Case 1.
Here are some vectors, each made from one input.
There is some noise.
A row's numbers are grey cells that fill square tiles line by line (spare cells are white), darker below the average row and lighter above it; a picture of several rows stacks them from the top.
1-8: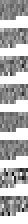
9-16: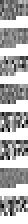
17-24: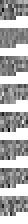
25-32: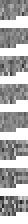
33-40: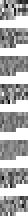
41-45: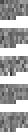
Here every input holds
a point on a 6-point line.
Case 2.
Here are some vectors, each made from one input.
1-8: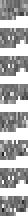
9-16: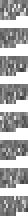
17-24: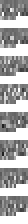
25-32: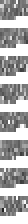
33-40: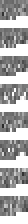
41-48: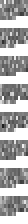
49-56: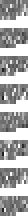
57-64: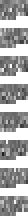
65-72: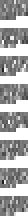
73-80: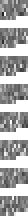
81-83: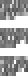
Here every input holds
one of 12 labels.
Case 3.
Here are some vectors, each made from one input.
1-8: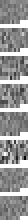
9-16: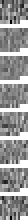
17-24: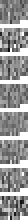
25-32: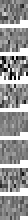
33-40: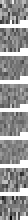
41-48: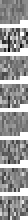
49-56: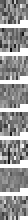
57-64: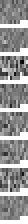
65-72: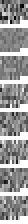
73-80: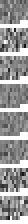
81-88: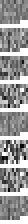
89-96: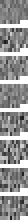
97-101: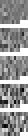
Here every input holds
a point on a 10-point line.
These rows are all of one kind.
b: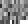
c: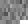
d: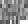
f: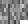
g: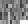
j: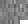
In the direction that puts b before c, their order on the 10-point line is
f, b, j, d, c, g.
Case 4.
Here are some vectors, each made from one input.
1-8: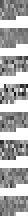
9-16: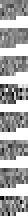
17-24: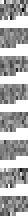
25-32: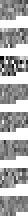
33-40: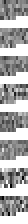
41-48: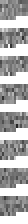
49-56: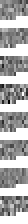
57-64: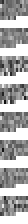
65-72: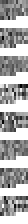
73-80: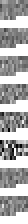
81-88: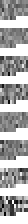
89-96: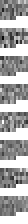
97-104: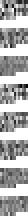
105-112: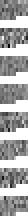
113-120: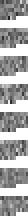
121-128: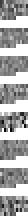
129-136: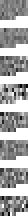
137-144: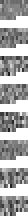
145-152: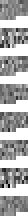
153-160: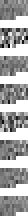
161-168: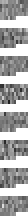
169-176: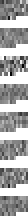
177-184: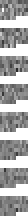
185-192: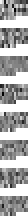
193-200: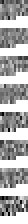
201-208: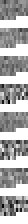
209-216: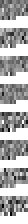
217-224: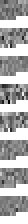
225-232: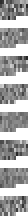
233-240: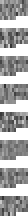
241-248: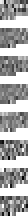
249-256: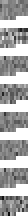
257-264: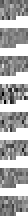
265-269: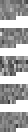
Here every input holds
either a point on a 16-point circle, or a fixed value.
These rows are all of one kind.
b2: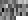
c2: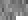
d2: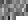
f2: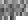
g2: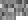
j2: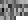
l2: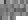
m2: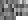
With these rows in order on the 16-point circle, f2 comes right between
l2 and m2.
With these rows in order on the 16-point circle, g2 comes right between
c2 and j2.
